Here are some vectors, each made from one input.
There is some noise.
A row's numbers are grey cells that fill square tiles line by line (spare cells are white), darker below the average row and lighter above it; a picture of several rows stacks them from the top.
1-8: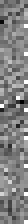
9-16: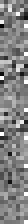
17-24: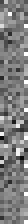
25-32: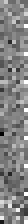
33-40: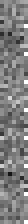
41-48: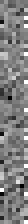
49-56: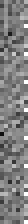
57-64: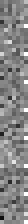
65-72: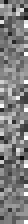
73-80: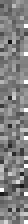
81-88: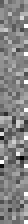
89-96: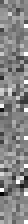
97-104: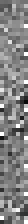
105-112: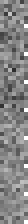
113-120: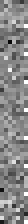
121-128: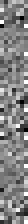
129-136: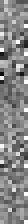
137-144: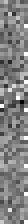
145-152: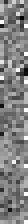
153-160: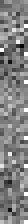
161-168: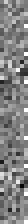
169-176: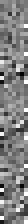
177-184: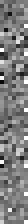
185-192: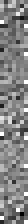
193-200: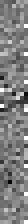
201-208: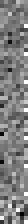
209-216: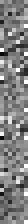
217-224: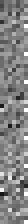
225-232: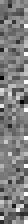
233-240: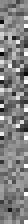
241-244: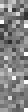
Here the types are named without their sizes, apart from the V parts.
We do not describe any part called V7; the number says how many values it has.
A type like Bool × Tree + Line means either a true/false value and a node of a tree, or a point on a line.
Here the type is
Bool × Bool × Bool × Line + V7.
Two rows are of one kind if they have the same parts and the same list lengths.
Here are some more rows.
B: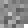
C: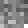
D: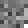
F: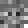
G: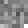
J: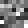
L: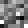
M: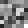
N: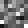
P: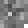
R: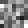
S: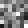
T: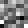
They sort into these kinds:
B, C, D, F, G, P
J, L, M, N, R, S, T

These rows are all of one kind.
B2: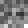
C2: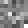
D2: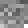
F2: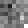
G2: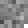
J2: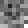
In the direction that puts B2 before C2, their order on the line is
B2, J2, F2, G2, D2, C2.
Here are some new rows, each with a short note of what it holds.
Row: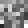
a value of V7
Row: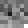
a point on a line and three true/false values
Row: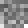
a point on a line and three true/false values
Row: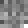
a point on a line and three true/false values
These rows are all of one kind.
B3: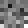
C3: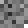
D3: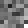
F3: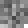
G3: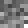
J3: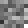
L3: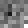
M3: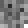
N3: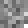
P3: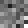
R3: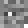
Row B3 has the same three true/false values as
G3, M3 and P3.
